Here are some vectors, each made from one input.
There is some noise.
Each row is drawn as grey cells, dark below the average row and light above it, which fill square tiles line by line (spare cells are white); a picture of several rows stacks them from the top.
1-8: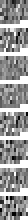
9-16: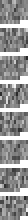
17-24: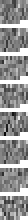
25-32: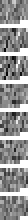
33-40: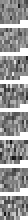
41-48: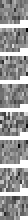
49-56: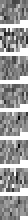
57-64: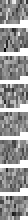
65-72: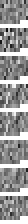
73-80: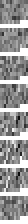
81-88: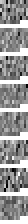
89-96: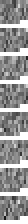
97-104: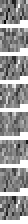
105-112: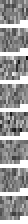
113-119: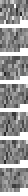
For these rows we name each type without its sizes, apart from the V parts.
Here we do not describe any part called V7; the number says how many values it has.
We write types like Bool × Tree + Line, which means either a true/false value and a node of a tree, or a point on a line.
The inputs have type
(Bool × Bool × Bool + Unit) × V7 + Line.
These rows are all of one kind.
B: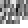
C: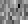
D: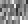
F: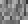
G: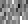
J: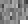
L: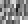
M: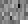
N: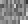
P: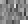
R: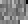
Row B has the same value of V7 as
D, G, L and N.
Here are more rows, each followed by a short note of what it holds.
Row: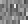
three true/false values and a value of V7
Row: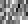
three true/false values and a value of V7
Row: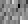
three true/false values and a value of V7
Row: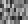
a value of V7
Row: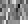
a value of V7
